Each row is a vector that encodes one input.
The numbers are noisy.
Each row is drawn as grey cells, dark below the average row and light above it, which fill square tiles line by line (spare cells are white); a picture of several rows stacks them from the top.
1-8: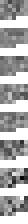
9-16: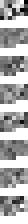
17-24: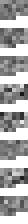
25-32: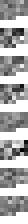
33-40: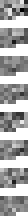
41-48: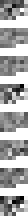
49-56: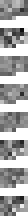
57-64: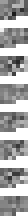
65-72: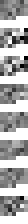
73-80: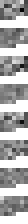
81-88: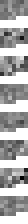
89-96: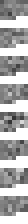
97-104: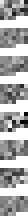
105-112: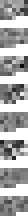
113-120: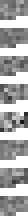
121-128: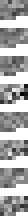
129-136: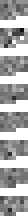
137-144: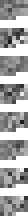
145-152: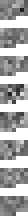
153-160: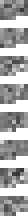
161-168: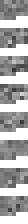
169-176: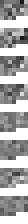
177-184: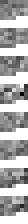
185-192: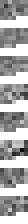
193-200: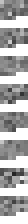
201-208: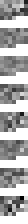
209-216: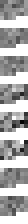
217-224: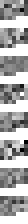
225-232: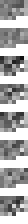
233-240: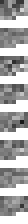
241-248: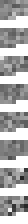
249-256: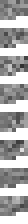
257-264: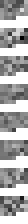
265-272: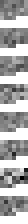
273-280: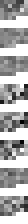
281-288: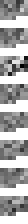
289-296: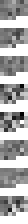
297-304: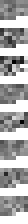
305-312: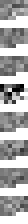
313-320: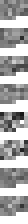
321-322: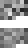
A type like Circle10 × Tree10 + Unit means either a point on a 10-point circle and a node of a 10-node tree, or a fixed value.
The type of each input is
Bool × Bool × Bool × Label10 × (Line4 × Line5 + Unit).
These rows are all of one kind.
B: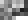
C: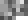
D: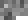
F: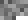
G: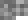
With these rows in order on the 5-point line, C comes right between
D and G.
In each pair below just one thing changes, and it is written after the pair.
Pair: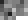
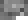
one of the three true/false values
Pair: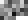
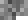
the place on the 4-point line
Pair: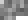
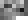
the label
